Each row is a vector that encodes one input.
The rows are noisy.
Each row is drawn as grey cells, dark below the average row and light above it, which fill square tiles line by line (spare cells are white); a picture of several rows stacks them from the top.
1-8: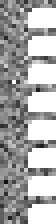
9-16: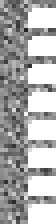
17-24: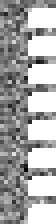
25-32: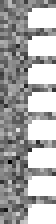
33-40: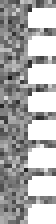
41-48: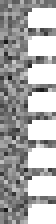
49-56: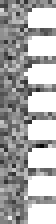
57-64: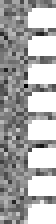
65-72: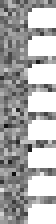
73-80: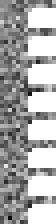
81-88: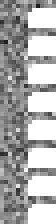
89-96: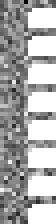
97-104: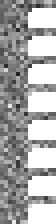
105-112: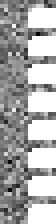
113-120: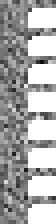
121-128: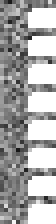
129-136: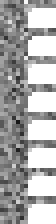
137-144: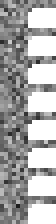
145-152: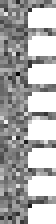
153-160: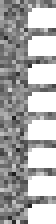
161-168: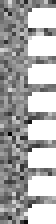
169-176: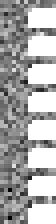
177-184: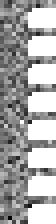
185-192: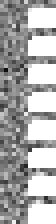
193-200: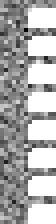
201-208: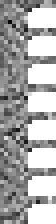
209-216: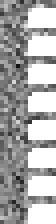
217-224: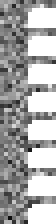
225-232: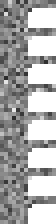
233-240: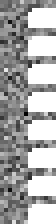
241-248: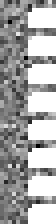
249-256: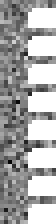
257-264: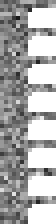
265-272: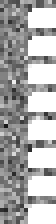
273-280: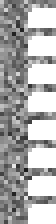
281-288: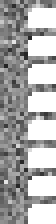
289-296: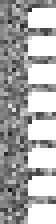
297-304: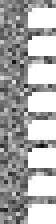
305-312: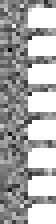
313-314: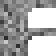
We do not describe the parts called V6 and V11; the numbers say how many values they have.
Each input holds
a value of V11, together with either a point on each of two 3-point lines, or a true/false value and a value of V6.
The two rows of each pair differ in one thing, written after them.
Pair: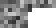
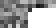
the value of V11
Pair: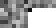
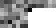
the true/false value
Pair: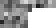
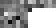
the value of V11
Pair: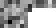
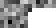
the value of V6
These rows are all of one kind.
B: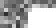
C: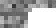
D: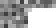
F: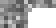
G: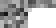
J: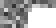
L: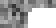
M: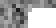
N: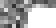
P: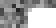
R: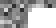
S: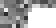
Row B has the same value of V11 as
J, N and S.
